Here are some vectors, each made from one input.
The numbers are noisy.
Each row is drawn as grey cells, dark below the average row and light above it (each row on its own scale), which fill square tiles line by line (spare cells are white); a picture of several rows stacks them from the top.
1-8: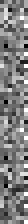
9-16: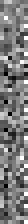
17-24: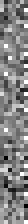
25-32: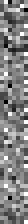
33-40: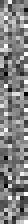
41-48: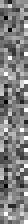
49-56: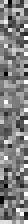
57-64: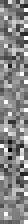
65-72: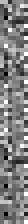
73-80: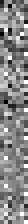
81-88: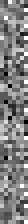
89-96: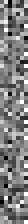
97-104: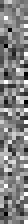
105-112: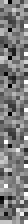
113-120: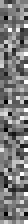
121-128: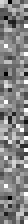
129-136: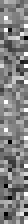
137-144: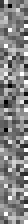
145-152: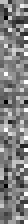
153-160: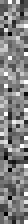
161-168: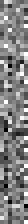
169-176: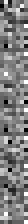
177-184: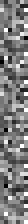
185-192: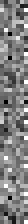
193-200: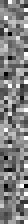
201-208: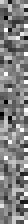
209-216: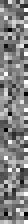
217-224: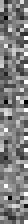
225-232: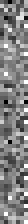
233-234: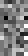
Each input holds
a list of up to three points on a 6-point line.
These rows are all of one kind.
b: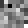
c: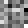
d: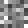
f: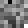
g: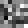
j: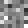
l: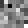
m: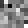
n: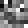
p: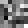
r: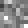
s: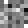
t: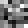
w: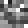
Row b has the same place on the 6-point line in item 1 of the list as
c, l, m and s.
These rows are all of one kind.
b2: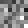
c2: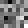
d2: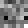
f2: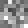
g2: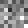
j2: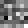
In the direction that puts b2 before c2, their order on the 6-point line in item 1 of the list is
f2, g2, b2, c2, d2, j2.
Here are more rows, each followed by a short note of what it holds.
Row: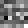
a list of three items
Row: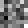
a list of one item
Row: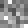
a list of three items
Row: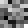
a list of two items
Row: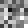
a list of three items
